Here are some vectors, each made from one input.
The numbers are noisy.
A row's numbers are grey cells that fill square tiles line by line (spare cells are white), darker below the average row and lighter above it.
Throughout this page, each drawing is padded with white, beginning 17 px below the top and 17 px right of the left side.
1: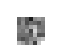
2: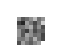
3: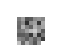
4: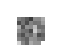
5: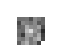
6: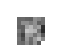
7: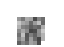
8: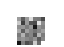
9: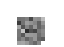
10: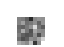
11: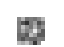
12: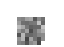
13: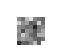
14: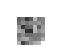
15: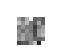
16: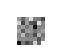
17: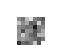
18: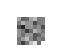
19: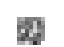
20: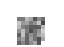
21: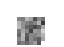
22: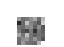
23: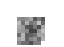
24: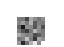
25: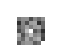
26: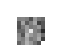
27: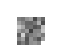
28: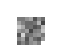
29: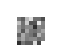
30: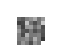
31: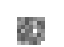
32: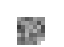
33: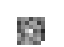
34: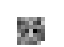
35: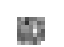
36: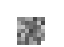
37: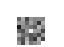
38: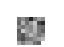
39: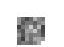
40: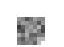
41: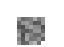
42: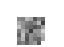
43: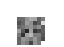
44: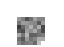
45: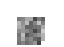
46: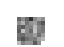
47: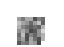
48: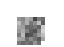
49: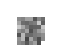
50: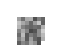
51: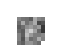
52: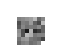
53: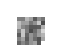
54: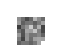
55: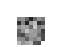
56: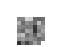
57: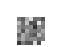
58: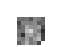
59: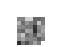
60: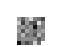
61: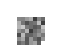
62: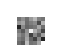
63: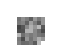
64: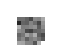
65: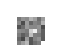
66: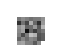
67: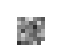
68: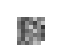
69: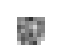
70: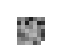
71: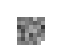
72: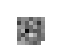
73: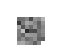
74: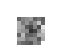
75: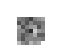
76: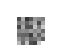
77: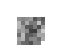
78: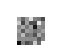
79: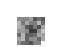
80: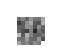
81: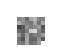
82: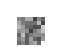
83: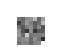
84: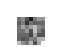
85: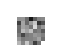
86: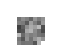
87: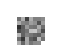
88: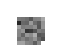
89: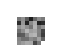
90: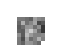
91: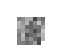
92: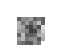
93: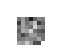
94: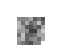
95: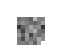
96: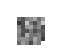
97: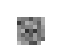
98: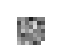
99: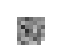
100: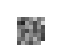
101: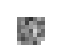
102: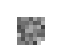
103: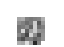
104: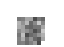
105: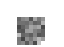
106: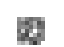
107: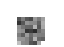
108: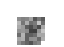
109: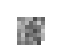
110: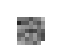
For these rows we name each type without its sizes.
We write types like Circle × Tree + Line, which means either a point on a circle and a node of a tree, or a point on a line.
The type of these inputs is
(Line + Tree) × (Tree + Unit).
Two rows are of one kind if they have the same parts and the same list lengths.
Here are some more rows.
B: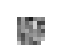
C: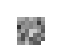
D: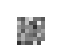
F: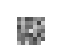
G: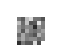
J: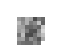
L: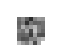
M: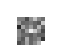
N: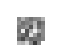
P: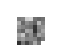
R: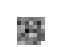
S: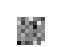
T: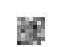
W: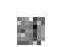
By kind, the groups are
B, F, L, N, R
C, M
D, G, P, S, T, W
J

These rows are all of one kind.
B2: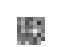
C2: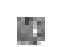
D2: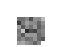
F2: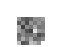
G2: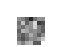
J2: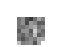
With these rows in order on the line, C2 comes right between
F2 and J2.
